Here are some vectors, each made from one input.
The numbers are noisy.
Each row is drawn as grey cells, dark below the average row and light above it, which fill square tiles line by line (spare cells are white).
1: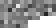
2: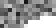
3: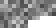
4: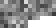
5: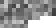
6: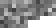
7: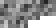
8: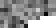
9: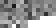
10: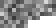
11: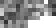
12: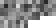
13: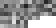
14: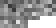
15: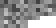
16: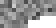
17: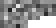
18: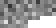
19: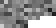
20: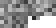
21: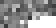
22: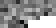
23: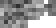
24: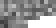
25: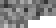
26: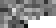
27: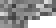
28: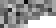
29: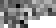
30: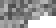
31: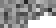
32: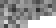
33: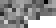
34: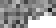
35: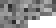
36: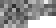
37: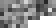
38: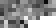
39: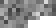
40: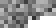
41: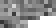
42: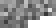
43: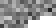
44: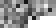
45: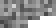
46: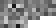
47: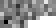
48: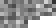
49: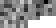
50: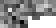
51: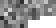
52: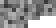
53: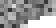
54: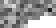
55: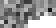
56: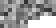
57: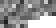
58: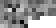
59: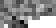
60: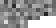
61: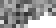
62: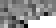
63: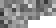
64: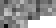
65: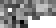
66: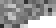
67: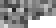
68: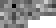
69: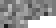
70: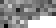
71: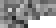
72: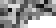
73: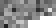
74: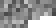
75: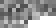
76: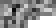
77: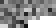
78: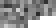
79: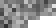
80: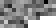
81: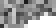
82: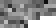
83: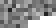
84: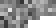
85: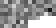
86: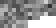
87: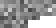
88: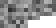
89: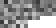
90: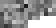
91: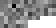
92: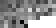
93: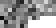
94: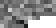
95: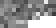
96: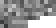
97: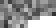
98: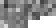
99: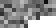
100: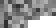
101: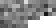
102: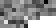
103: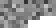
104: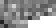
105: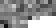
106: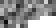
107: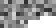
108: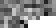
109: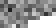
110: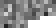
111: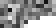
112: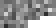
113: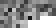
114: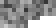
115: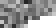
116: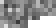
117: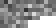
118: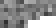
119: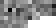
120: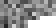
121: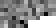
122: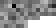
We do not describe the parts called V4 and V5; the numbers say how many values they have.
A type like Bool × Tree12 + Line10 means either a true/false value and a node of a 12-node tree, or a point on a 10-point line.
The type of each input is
(Bool × V4 + V5) × Line6.
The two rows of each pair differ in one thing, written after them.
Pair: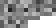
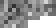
the place on the 6-point line
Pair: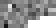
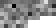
the true/false value
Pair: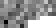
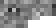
the true/false value
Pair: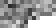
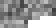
the place on the 6-point line
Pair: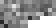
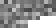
the true/false value
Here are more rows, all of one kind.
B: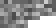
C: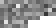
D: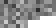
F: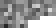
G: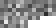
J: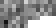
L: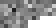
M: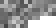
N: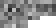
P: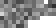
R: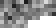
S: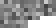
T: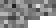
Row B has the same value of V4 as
P and S.
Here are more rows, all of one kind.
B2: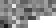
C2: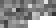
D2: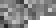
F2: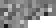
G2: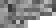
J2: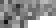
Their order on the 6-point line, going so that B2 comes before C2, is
B2, G2, F2, D2, C2, J2.
